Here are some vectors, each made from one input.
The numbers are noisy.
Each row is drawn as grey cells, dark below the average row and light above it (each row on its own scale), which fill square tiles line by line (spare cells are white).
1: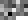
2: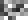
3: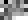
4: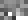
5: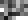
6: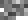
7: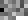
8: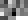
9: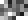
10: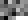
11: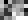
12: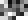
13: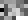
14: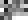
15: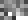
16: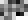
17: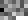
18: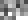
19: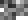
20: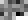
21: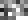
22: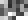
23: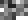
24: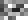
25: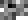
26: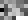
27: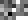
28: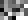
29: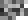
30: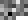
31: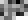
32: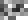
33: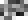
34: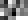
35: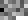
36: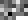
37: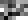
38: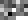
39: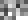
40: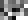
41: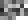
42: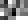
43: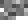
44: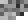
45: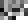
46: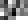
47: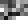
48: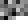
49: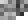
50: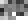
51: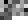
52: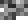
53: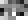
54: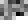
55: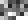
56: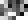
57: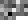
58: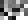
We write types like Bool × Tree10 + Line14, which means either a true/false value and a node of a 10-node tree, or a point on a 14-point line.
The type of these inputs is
Label4 × Label6.
